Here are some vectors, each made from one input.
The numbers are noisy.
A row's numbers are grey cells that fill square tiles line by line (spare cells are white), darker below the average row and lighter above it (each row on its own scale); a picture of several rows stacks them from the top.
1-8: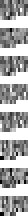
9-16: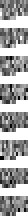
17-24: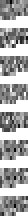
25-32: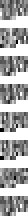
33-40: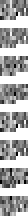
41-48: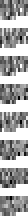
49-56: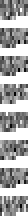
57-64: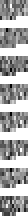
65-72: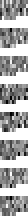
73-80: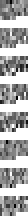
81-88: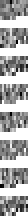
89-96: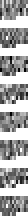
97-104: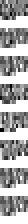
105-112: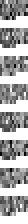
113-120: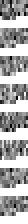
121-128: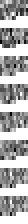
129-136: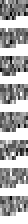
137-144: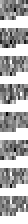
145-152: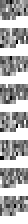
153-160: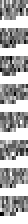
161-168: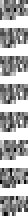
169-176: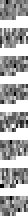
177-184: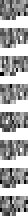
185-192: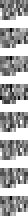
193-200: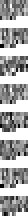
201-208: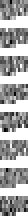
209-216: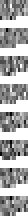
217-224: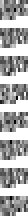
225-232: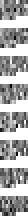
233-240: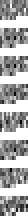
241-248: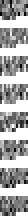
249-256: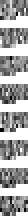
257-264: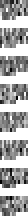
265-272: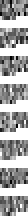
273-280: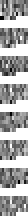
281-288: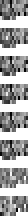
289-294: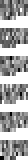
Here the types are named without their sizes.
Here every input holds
either three true/false values, or a list of points on a line.
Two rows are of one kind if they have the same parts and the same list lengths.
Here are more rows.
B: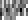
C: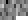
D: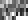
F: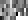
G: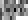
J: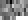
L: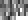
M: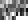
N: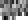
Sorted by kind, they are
B, D, F, G, M
C
J, N
L

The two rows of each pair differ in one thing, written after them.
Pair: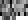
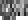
the place on the line in item 2 of the list
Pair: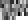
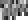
the place on the line in item 1 of the list
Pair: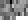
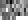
the place on the line in item 2 of the list
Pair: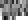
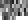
the place on the line in item 1 of the list
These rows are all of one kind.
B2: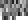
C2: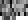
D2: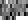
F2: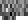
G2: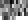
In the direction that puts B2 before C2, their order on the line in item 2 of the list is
B2, F2, G2, C2, D2.
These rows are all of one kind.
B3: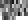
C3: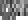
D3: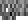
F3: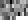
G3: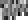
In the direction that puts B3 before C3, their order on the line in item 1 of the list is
G3, B3, F3, C3, D3.
